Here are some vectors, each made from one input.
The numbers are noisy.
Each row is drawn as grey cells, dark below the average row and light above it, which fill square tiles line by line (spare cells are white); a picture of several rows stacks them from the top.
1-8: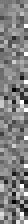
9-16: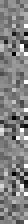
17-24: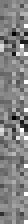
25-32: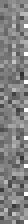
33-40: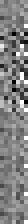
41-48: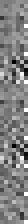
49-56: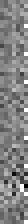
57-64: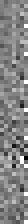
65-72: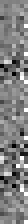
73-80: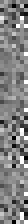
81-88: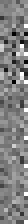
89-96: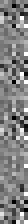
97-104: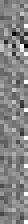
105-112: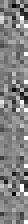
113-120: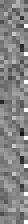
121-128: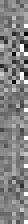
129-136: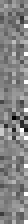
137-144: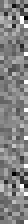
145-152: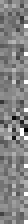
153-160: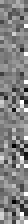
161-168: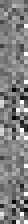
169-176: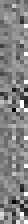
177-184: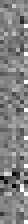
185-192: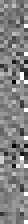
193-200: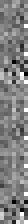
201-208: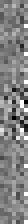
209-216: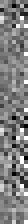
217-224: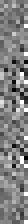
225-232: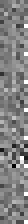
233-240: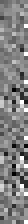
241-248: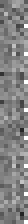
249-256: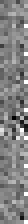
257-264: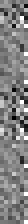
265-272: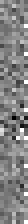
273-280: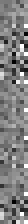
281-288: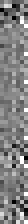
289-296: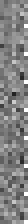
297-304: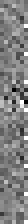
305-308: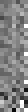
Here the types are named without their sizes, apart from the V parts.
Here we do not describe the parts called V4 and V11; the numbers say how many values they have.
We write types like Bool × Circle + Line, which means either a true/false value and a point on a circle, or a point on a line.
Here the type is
(Bool × Bool × Bool × Bool + Unit) × V4 × V11 + List(Line).
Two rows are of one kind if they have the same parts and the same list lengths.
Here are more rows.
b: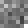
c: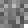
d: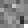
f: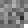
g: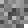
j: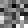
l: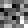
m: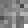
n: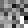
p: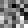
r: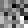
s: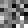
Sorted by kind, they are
b, c, g
d, f, m
j, s
l
n, p, r

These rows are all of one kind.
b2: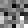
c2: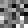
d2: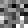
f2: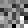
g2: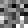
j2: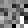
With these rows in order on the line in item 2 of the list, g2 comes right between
c2 and d2.
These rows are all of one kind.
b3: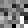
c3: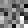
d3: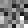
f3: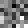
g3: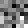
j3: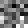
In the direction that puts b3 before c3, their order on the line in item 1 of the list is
b3, c3, d3, g3, f3, j3.
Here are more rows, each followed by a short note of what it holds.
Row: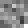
four true/false values, a value of V4 and a value of V11
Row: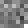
a value of V4 and a value of V11
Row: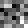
the empty list
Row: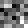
the empty list
